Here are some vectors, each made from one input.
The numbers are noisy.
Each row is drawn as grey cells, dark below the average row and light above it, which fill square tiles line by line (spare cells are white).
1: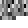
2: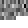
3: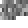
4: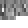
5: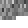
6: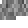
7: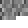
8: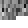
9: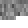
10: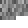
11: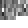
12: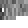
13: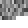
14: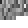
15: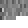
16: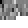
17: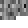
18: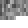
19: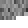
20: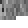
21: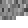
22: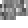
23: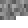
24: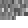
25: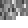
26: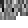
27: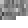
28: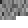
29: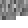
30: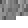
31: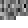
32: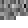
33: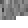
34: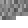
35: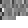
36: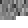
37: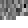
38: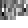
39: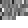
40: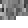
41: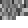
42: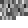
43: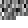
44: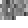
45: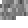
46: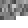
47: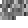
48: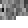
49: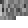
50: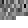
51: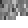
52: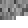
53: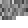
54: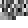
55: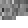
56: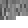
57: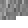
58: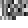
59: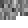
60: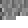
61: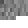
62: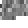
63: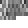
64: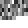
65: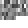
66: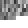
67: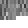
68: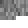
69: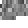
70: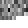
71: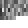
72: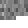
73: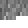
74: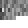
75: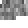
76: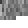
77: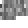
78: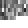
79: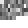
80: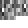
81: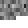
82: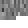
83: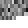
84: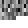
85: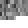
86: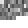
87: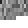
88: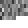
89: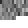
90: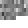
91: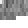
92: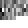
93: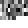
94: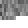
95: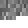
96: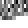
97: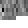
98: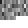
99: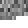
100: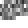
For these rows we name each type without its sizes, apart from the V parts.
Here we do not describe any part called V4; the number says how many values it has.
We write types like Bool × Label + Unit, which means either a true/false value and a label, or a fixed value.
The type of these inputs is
(Bool × Circle + Unit) × V4 × V4.
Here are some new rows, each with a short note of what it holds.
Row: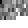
a point on a circle, a true/false value and two values of V4
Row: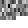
a point on a circle, a true/false value and two values of V4
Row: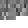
two values of V4
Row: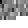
two values of V4
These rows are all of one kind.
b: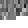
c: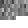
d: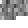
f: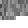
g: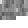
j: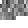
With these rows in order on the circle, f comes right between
c and d.
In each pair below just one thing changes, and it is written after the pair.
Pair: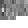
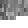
the place on the circle
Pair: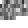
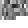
the true/false value
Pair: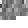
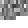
the true/false value
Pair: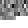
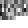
the true/false value
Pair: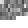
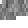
the place on the circle
